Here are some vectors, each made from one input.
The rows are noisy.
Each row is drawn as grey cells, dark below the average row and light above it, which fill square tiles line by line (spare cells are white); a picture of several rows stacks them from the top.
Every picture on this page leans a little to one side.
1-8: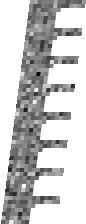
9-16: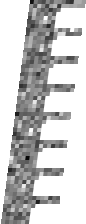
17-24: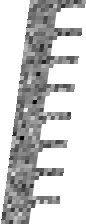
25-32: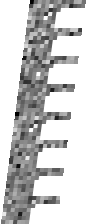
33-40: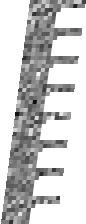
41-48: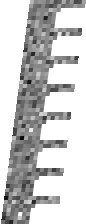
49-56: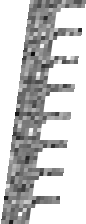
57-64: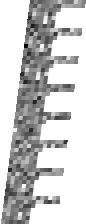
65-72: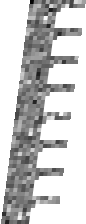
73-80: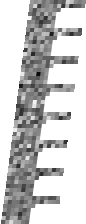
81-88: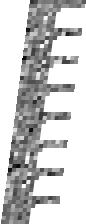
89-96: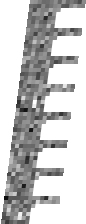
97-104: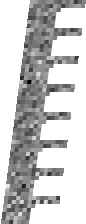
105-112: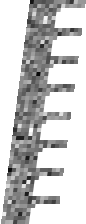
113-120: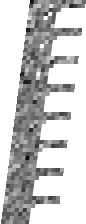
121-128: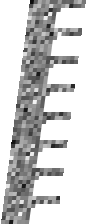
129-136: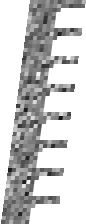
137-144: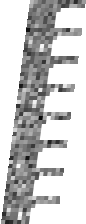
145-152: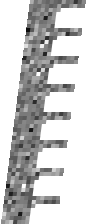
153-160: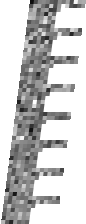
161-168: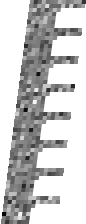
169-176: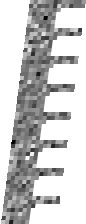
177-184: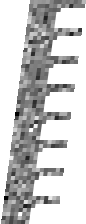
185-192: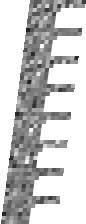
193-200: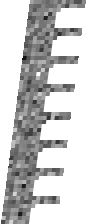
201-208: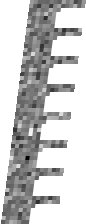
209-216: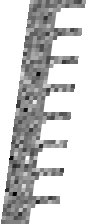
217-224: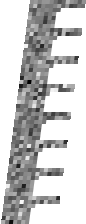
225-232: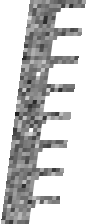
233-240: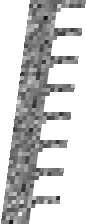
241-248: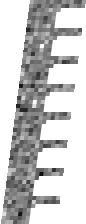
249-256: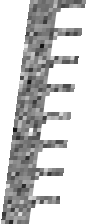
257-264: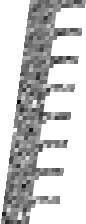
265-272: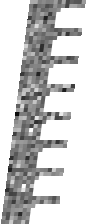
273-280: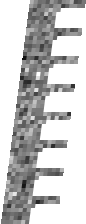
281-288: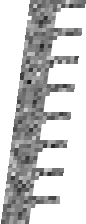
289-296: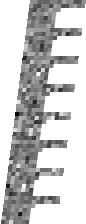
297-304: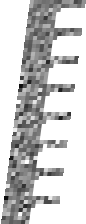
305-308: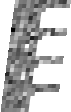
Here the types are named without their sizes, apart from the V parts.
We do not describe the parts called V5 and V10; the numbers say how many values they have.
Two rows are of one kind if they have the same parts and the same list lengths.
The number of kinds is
2.
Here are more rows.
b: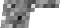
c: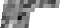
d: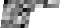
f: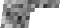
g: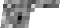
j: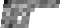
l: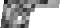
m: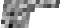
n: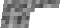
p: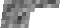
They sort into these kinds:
b, c, f, g, n, p
d, j, l, m

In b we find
a point on a line, four true/false values and a value of V10.
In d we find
four true/false values and a value of V5.
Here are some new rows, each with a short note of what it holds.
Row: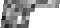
four true/false values and a value of V5
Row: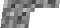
a point on a line, four true/false values and a value of V10
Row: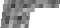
a point on a line, four true/false values and a value of V10
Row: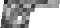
four true/false values and a value of V5
